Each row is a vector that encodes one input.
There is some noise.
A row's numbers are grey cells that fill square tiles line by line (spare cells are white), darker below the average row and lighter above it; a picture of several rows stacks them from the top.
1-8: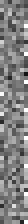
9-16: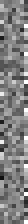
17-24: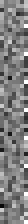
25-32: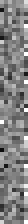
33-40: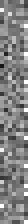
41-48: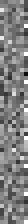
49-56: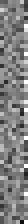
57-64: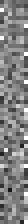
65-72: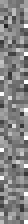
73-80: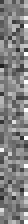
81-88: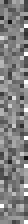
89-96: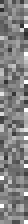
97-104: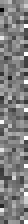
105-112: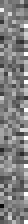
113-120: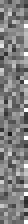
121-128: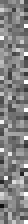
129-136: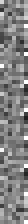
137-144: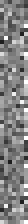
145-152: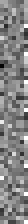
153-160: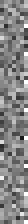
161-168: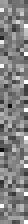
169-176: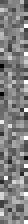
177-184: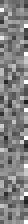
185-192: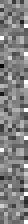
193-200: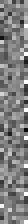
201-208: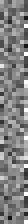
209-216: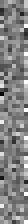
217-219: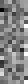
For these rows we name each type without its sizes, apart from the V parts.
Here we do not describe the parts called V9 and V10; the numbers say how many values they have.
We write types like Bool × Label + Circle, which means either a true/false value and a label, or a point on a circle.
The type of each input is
Bool × Circle + Unit + V9 × V10.
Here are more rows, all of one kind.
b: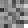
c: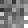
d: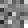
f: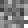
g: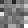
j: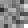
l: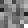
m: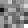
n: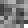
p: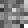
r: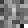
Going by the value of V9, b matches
c, f and g.
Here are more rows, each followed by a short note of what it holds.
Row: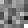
a point on a circle and a true/false value
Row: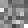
a point on a circle and a true/false value
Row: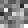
a fixed value
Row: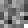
a point on a circle and a true/false value
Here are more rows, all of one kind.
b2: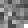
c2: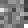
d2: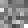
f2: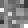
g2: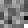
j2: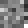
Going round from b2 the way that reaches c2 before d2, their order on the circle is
b2, f2, j2, c2, d2, g2.
